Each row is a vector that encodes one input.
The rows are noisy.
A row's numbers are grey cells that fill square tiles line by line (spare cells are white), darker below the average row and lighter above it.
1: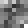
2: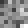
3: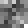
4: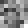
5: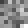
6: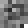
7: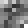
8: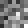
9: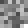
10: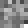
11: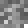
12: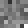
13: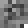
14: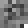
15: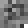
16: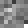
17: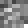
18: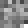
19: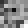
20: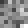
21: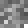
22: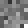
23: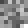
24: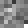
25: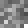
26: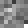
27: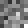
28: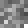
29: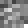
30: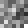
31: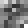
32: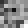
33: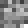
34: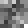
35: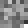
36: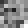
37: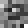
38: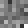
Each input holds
a point on an 8-point line.
